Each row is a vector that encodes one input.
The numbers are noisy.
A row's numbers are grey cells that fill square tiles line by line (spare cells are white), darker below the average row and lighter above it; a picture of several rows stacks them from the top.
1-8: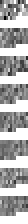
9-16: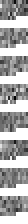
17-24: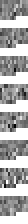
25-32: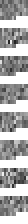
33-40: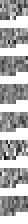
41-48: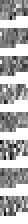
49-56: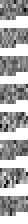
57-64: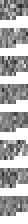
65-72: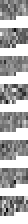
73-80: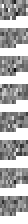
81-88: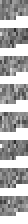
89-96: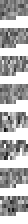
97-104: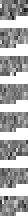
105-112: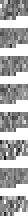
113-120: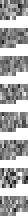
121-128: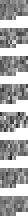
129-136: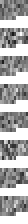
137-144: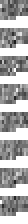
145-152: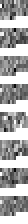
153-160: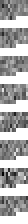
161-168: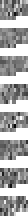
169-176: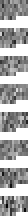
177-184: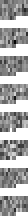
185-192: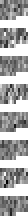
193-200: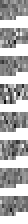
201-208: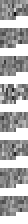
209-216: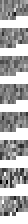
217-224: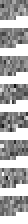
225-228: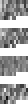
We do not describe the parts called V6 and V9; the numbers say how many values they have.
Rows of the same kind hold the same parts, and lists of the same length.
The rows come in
3 kinds.
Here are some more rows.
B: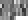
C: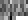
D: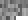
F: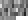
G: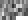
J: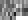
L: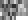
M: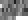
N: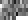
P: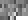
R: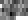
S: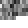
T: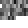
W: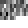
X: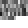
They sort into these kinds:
B, C, D, J, L, M, R, S, T, X
F, G, N, P
W

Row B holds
one of 5 labels, four true/false values, a value of V6 and a value of V9.
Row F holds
one of 5 labels, a value of V6 and a value of V9.
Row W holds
a point on a 7-point line.
